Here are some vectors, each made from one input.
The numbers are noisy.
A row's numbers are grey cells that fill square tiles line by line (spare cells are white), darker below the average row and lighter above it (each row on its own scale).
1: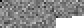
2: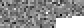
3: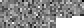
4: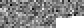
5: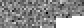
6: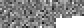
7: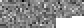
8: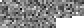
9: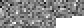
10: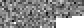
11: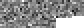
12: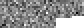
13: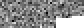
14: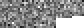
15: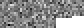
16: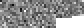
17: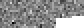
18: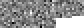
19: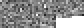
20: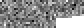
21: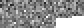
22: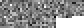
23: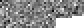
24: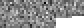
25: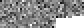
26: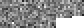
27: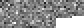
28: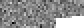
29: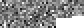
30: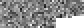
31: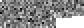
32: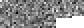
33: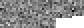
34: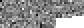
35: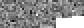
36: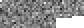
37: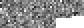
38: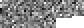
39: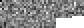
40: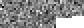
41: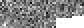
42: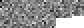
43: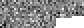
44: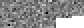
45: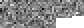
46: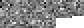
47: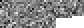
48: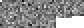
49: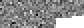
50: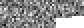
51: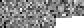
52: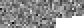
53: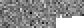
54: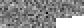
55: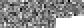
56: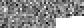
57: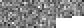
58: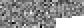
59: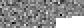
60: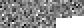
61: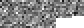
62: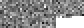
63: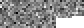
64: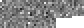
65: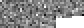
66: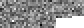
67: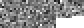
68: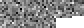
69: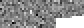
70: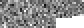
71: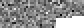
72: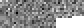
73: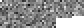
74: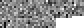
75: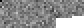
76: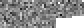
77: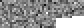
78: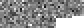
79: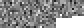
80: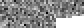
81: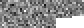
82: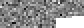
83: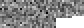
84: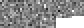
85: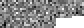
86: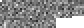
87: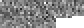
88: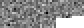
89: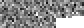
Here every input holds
a point on a 9-point circle and four true/false values.
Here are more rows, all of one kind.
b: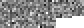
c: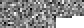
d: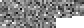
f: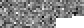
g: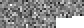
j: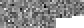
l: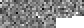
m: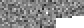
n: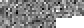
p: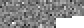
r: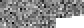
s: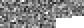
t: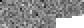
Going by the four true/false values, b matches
m and s.
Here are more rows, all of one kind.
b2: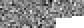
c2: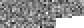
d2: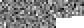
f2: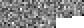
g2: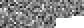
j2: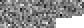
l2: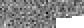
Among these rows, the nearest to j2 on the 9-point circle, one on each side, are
b2 and l2.
